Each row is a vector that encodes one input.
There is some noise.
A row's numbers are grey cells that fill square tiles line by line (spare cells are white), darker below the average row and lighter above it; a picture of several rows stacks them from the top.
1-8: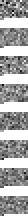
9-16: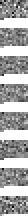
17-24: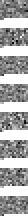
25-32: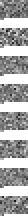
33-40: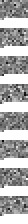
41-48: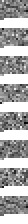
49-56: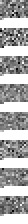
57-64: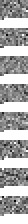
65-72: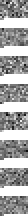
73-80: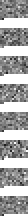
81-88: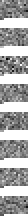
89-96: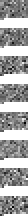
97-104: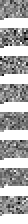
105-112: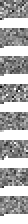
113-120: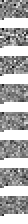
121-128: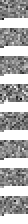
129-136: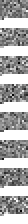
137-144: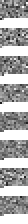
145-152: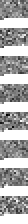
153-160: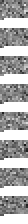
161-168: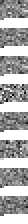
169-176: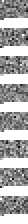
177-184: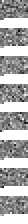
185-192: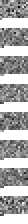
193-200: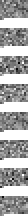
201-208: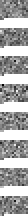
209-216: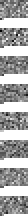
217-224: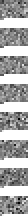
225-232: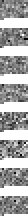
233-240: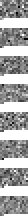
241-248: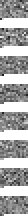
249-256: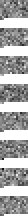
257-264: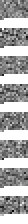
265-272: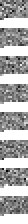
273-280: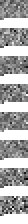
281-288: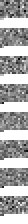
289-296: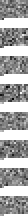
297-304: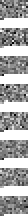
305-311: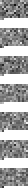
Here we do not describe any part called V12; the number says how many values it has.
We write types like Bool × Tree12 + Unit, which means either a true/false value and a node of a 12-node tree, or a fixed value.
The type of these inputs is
Bool × Bool × Bool × (Circle8 + List2(V12)).
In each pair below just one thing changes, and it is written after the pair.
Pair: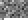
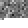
the value of V12 in item 2 of the list
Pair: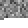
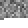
the value of V12 in item 2 of the list
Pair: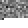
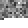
the value of V12 in item 1 of the list
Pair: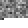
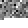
one of the three true/false values
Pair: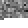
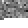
the value of V12 in item 1 of the list
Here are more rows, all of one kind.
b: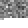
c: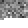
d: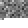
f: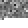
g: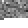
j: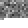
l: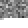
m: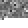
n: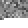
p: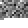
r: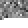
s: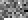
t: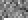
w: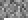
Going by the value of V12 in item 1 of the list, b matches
c, j, t and w.
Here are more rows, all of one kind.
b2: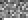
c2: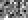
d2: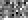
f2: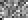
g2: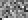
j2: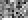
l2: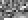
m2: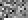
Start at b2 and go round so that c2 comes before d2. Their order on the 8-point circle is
b2, c2, l2, m2, d2, j2, f2, g2.
